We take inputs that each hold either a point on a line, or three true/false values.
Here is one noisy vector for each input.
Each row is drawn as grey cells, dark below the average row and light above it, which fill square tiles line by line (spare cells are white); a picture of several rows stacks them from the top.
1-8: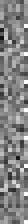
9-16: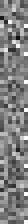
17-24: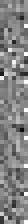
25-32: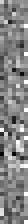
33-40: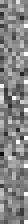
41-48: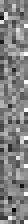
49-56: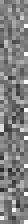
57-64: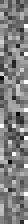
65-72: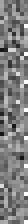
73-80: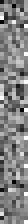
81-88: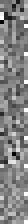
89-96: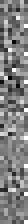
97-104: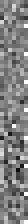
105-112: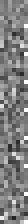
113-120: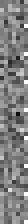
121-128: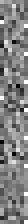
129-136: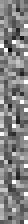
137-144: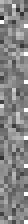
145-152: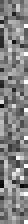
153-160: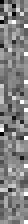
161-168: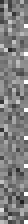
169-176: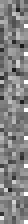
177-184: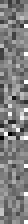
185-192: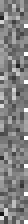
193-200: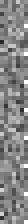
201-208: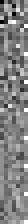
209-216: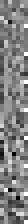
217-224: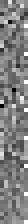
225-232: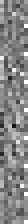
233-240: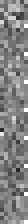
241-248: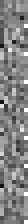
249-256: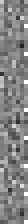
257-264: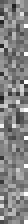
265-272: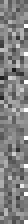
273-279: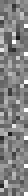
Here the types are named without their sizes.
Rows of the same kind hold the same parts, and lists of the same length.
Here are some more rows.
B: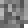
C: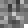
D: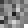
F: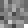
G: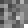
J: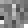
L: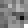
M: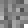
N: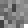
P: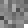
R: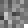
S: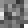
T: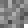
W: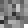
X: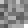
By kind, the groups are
B, D, L, M, N, S, T, W, X
C, F, G, J, P, R

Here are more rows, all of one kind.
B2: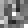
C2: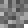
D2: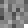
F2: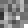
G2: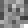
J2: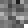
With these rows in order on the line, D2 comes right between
C2 and F2.
